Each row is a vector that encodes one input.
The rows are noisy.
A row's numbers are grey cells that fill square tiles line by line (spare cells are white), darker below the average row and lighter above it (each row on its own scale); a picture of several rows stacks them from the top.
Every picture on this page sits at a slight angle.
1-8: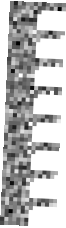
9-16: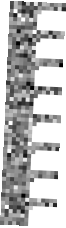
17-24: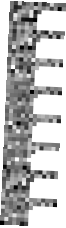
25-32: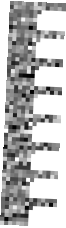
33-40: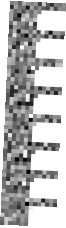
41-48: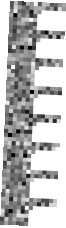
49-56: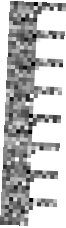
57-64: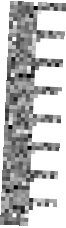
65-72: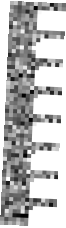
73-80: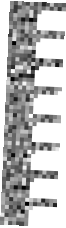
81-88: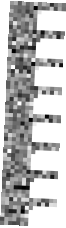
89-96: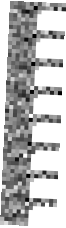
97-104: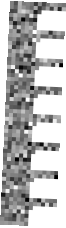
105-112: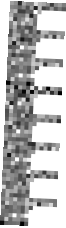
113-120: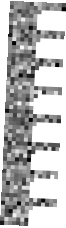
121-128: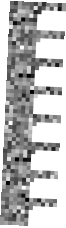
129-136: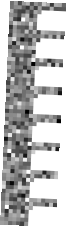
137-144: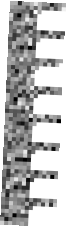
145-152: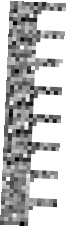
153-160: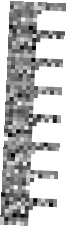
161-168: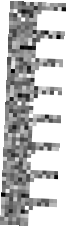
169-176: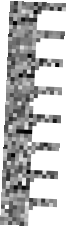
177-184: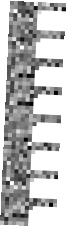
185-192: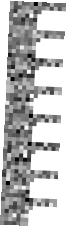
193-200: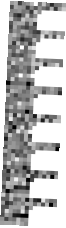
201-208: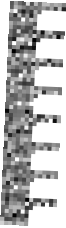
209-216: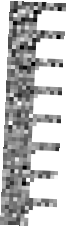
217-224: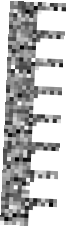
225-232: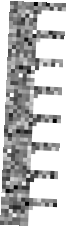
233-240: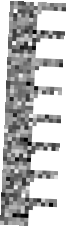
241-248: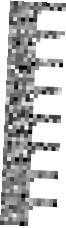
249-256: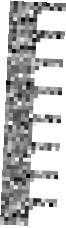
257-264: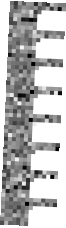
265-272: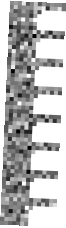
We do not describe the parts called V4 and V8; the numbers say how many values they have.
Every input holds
either a point on an 11-point line, a value of V4 and a value of V8, or a list of up to three points on a 10-point line.
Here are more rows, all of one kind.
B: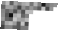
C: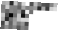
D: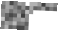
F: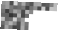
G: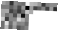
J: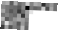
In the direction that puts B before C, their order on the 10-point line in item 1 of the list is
J, G, D, B, C, F.
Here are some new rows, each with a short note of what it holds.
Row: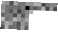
a list of three items
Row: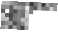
the empty list
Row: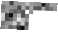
a list of three items
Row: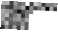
a list of three items
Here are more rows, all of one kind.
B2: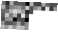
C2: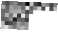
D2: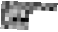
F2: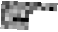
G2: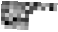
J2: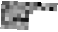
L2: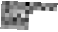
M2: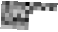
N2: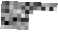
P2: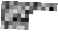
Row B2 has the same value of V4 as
D2, F2, J2 and P2.
